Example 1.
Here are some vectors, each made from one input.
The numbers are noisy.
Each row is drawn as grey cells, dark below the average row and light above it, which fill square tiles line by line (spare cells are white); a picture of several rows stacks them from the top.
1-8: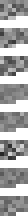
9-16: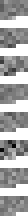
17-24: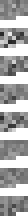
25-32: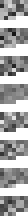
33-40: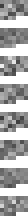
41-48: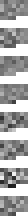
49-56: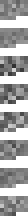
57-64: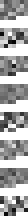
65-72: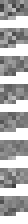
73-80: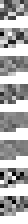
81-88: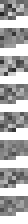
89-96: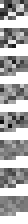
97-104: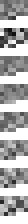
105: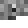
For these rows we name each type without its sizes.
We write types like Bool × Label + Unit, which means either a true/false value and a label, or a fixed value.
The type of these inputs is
Bool × Circle + Unit.
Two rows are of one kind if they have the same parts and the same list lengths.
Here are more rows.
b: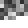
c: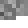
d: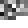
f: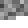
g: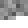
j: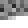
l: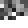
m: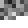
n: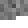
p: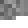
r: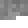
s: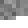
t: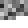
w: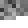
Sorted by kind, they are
b, c, d, f, g, j, m, n, p, r, s, t, w
l

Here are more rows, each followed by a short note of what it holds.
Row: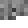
a fixed value
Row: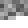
a point on a circle and a true/false value
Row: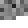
a point on a circle and a true/false value
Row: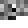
a fixed value
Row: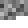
a point on a circle and a true/false value
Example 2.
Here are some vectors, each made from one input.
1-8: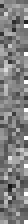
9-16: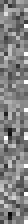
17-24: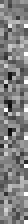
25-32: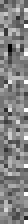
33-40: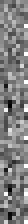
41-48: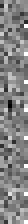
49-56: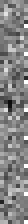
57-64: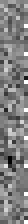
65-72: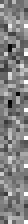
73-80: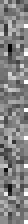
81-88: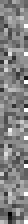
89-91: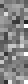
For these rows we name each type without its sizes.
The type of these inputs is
Bool × Bool × Bool × Tree.
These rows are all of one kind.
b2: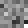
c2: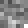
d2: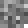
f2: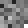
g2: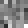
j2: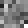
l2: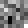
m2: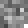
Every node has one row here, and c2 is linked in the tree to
f2, g2 and m2.
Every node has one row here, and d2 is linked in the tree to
f2 and l2.
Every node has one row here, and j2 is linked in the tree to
b2 and f2.
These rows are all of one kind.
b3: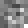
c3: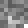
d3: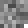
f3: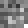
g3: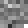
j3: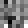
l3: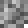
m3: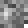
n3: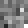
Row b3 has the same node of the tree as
f3 and n3.
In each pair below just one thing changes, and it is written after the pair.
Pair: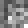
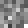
the node of the tree
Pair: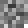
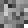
the node of the tree
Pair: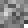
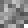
the node of the tree
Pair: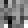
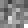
the node of the tree
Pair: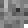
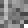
the node of the tree
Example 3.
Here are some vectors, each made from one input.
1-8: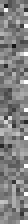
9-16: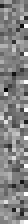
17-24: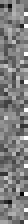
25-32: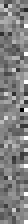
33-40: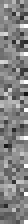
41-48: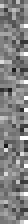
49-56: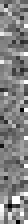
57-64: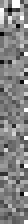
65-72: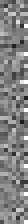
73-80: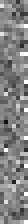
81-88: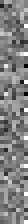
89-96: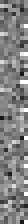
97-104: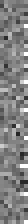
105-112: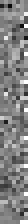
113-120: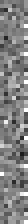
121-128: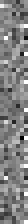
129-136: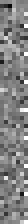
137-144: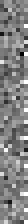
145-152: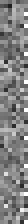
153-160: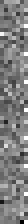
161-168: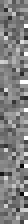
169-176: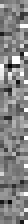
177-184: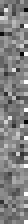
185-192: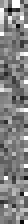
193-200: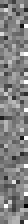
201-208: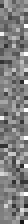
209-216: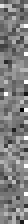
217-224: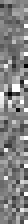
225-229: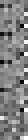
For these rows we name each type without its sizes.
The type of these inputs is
Circle × Tree + Unit.
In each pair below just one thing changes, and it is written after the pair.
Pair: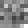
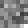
the place on the circle
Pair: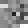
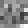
the place on the circle
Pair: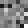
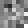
the place on the circle
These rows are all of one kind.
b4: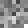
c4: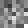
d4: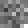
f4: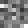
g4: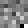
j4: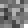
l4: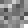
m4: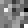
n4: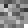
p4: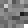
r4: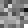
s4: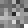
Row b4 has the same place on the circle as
f4, l4 and r4.
